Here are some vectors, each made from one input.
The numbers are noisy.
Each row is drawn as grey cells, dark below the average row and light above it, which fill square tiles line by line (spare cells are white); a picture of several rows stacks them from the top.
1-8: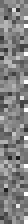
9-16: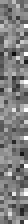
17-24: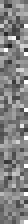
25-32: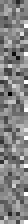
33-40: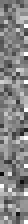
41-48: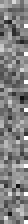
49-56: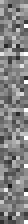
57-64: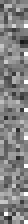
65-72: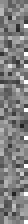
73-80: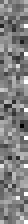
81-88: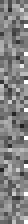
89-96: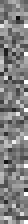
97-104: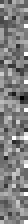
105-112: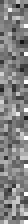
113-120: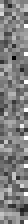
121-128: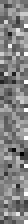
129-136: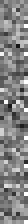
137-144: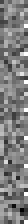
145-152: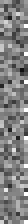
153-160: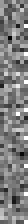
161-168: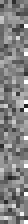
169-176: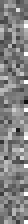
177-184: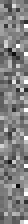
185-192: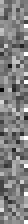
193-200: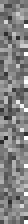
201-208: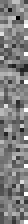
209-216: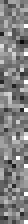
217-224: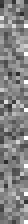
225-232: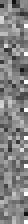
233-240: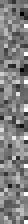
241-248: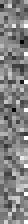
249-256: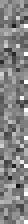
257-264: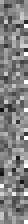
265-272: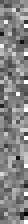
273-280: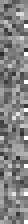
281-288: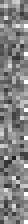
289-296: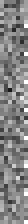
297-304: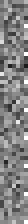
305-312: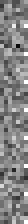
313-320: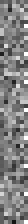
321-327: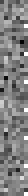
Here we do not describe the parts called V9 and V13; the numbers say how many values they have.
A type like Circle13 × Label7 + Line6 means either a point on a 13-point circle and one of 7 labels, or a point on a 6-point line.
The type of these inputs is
Bool × V9 + Line8 + V13.
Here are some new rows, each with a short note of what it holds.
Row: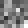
a point on an 8-point line
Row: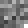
a true/false value and a value of V9
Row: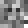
a value of V13
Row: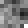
a point on an 8-point line
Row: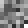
a value of V13
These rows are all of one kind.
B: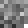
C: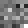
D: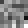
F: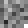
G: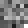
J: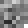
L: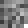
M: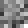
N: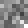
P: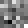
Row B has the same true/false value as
C, G, L and M.
